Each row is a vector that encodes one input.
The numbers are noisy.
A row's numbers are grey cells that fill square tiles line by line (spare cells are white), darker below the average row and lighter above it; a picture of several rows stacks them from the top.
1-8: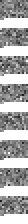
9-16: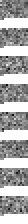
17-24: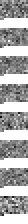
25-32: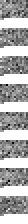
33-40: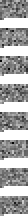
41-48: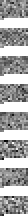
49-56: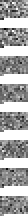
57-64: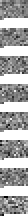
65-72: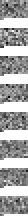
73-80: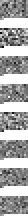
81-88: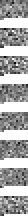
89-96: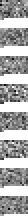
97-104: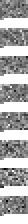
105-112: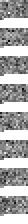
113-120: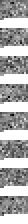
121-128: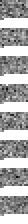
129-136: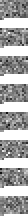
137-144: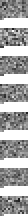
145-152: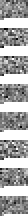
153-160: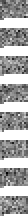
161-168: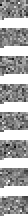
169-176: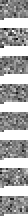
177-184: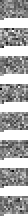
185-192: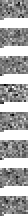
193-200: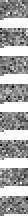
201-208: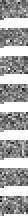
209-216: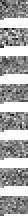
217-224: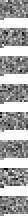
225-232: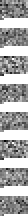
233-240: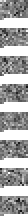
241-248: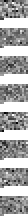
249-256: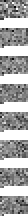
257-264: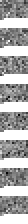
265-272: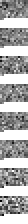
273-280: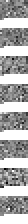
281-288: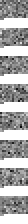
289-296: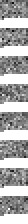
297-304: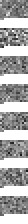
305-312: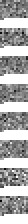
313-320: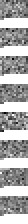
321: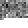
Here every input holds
a point on a 7-point line, together with a list of up to three points on an 8-point line.
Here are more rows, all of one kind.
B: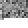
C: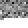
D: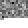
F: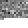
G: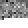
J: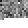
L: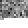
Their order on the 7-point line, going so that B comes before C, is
B, C, G, F, D, L, J.
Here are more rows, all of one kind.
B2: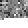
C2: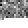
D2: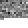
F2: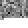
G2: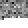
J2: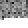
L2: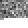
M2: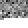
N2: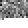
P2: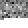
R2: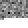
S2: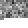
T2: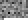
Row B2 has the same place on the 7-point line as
C2 and N2.
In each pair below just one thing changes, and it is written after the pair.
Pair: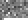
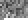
the place on the 7-point line
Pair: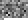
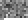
the place on the 7-point line
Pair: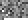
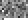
the place on the 8-point line in item 1 of the list
